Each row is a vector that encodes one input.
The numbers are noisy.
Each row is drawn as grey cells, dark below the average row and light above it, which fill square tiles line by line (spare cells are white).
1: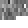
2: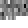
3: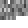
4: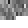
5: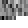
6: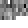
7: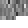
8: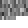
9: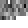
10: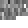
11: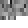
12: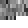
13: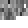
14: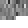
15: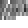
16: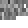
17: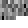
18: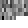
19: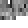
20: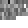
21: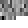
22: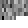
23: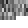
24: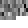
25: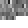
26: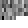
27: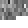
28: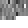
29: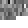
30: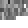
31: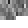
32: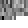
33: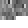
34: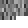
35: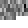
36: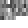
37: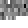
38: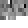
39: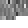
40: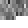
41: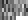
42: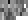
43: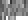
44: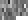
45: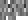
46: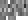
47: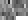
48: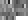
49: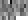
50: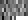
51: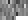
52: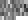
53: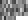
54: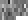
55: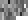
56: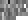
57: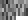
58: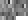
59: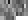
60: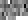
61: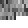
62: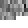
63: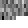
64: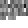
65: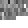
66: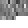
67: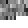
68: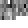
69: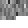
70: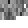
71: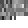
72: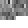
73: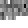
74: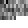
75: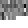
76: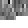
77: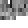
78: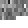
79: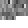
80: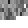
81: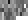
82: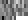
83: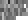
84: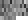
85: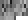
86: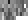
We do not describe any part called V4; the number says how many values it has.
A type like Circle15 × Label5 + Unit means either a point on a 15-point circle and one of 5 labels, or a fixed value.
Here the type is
Bool × (Line5 × Line5 + Unit) × V4.
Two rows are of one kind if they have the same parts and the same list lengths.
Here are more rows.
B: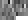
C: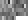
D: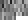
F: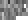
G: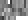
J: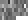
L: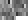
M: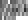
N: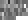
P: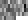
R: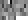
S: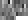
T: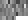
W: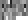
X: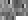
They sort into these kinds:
B, C, F, J, L, N, S, T, X
D, G, M, P, R, W

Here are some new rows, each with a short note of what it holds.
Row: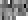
a point on each of two 5-point lines, a true/false value and a value of V4
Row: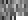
a point on each of two 5-point lines, a true/false value and a value of V4
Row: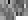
a true/false value and a value of V4
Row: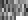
a point on each of two 5-point lines, a true/false value and a value of V4
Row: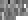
a true/false value and a value of V4
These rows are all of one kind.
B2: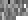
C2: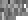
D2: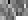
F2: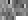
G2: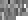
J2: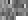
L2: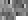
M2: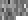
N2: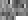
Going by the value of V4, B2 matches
C2 and G2.
